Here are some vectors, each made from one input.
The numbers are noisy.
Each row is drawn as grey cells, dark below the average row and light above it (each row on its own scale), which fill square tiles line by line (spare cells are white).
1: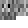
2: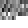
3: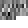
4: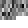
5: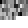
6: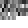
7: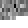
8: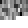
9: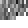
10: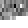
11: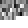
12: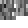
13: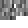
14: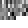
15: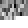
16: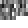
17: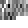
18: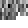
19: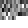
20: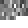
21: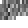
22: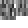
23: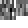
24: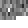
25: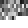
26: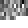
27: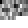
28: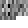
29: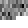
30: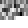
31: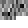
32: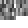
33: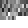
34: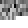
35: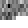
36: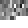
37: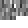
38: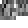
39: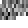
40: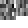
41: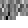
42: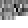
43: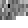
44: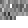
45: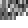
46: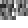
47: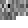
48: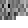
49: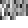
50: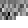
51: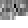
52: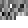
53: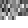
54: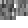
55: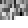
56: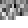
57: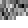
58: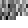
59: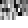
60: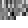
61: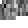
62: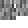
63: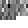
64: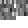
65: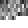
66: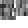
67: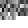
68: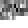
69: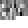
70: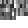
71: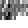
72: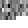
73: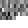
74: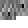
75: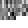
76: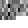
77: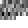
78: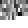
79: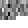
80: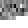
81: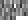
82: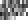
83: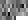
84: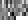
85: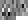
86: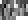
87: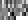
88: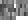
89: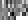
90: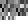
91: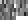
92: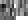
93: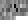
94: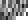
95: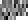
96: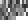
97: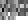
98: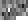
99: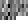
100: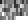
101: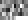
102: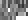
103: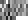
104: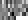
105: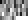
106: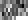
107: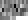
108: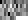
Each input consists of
a list of up to two points on a 7-point line.
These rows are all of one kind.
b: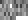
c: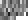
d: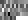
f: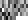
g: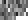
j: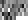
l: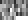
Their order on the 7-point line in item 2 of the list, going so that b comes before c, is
d, j, b, f, l, c, g.
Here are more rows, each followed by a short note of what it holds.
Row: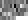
a list of two items
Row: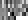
the empty list
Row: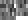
a list of one item
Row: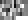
a list of two items
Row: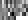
the empty list
